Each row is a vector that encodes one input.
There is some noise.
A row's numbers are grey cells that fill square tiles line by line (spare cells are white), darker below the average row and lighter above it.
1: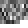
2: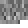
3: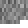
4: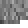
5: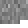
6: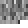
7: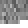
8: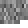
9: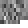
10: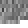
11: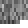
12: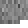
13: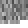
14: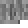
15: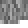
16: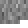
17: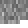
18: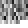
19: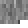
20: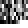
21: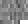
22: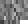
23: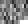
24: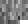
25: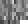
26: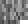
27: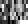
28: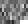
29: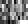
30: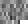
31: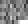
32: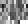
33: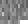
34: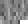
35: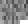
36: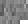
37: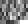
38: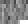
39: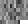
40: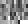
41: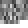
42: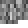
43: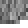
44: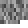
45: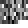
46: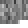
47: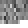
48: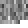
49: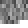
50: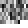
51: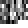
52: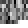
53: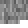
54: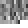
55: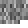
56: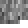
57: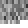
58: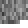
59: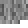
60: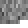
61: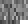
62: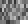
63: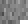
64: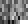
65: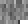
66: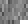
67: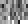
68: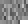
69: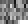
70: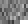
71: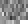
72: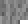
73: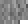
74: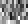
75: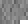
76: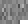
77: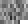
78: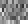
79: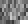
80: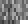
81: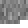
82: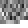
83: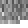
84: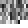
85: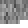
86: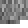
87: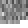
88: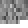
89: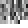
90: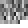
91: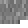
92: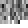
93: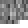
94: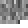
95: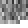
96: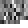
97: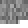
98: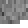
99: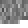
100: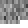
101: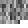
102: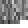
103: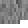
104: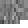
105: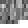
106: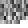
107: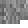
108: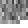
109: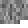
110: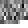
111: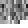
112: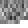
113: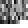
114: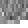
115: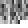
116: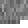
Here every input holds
a node of a 13-node tree and a true/false value.
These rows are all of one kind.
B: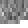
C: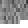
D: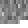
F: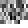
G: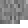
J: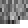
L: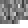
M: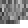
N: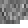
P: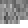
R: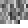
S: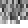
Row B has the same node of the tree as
F, G and P.
